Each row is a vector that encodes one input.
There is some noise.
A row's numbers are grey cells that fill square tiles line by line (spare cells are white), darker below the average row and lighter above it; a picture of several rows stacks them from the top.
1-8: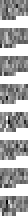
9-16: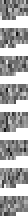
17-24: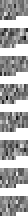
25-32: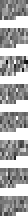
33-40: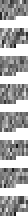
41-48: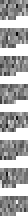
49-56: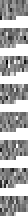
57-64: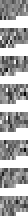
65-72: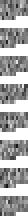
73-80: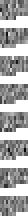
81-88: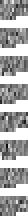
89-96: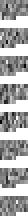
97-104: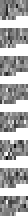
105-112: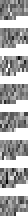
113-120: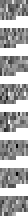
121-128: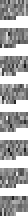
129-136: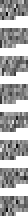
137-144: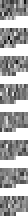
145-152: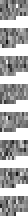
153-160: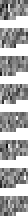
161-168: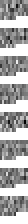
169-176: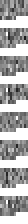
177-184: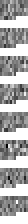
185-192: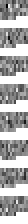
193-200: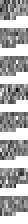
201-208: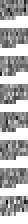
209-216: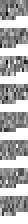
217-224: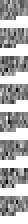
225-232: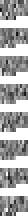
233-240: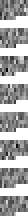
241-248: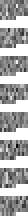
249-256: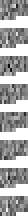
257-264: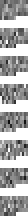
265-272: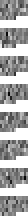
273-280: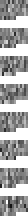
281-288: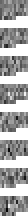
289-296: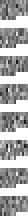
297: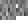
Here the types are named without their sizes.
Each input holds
a list of points on a circle.
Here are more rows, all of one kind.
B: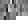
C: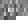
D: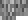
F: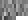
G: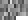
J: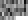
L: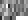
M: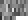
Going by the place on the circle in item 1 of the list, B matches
C and G.
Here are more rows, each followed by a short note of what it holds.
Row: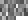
a list of one item
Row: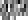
the empty list
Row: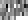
the empty list
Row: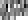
the empty list
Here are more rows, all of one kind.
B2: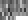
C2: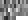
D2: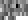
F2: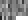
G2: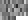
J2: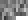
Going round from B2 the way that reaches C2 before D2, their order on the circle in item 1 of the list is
B2, F2, J2, C2, G2, D2.
